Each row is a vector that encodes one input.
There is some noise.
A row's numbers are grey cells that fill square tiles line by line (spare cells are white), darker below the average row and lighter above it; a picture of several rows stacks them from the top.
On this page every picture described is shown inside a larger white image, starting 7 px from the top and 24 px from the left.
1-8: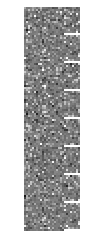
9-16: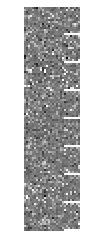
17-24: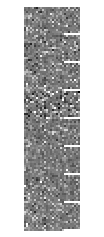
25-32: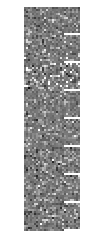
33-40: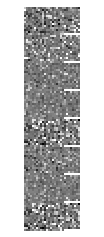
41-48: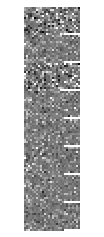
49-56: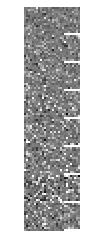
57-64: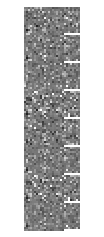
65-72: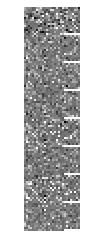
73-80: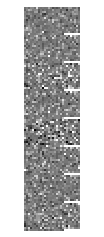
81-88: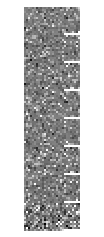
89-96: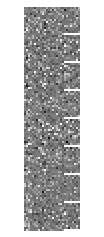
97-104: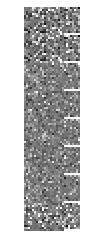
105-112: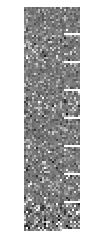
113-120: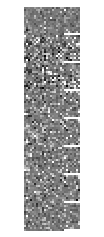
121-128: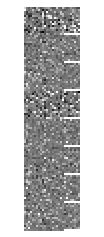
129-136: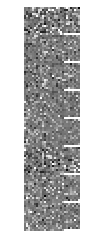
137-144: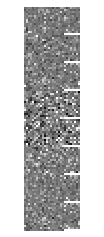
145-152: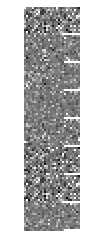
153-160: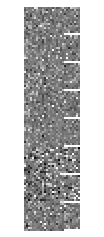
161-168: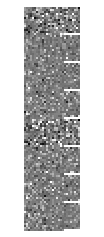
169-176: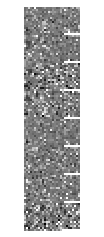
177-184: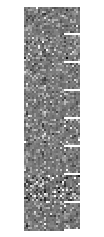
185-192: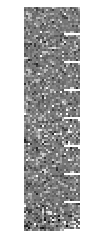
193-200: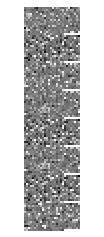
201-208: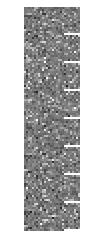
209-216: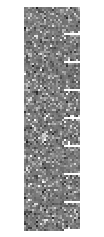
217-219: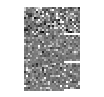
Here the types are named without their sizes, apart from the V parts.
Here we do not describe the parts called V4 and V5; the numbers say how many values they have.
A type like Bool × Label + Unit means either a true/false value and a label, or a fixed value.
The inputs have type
Bool × Line × (Tree + V4) + V5.
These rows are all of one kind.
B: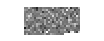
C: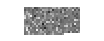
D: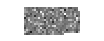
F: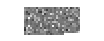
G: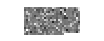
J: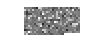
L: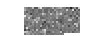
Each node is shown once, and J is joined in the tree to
B, C and D.
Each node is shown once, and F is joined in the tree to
B.
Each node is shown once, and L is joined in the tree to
D.
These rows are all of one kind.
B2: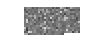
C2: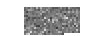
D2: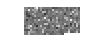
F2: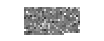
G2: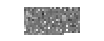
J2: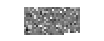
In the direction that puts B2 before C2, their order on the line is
B2, C2, G2, D2, J2, F2.
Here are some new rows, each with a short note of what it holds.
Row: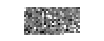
a value of V5
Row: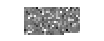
a point on a line, a node of a tree and a true/false value
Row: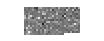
a point on a line, a node of a tree and a true/false value
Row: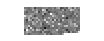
a point on a line, a node of a tree and a true/false value
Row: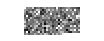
a value of V5
